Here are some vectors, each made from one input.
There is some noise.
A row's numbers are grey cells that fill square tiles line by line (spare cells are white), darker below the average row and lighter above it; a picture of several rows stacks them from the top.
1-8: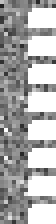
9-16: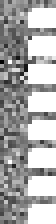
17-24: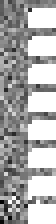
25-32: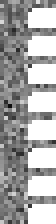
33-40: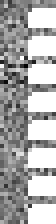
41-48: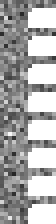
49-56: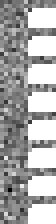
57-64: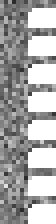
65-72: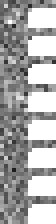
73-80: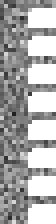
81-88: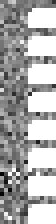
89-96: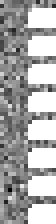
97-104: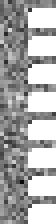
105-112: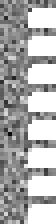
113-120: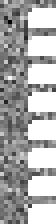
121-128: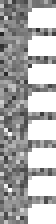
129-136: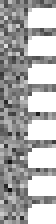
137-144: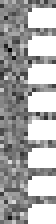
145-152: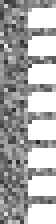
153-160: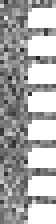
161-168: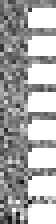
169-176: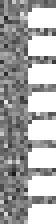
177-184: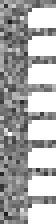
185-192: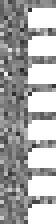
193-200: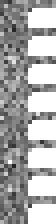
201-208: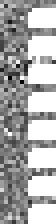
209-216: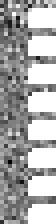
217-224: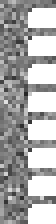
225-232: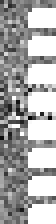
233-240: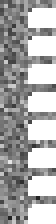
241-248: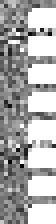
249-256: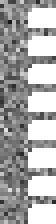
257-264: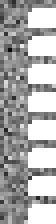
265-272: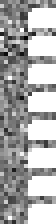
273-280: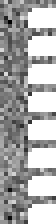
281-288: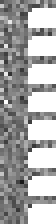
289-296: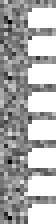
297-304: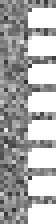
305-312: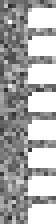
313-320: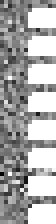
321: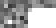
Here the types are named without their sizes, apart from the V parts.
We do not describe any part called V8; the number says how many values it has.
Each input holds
either a label, or six true/false values and a value of V8.
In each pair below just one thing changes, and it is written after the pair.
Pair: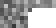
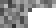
one of the six true/false values
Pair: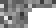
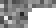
one of the six true/false values
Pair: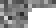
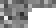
one of the six true/false values
